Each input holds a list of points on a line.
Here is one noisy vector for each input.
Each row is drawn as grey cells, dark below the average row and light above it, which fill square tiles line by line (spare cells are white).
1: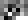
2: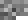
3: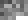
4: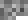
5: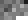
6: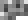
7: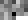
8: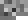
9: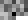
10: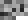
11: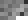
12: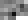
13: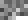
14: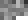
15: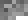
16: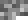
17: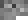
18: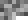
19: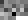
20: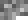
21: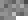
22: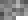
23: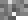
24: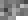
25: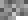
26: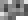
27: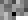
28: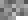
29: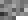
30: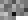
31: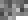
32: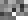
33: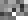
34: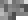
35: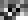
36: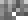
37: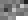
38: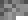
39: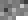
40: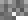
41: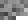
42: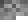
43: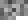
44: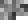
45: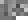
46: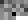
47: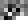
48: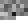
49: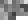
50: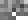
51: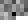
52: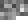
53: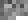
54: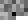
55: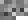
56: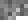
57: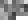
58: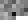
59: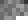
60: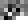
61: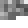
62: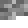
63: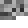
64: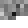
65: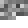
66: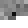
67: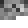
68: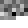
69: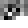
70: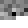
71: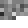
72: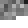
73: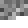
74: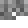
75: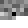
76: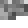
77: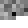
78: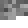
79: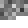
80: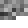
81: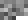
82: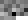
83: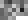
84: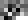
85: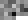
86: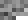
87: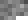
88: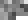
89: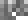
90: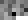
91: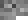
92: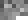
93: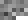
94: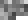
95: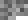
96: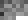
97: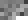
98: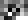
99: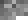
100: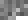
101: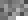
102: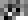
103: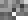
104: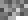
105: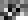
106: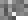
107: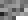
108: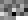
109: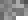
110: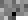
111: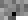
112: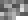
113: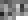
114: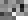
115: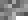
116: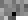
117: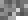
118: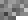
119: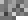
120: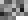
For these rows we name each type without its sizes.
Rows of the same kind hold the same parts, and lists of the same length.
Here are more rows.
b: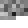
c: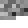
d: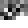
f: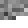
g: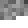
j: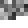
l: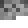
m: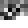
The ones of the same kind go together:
b, c, j
d, m
f, g, l

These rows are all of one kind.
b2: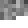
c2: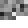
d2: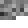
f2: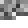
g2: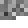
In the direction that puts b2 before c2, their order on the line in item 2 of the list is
f2, b2, c2, g2, d2.
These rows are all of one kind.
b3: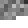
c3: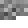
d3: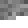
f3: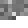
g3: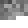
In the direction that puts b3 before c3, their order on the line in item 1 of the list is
g3, d3, b3, c3, f3.
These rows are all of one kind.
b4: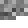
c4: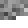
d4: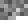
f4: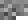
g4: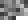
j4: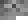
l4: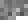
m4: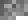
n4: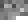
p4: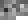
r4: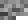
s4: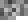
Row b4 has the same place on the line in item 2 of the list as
c4, j4, m4 and r4.
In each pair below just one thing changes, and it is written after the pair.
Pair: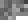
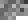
the place on the line in item 1 of the list
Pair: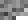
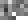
the place on the line in item 1 of the list
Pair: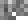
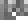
the place on the line in item 2 of the list
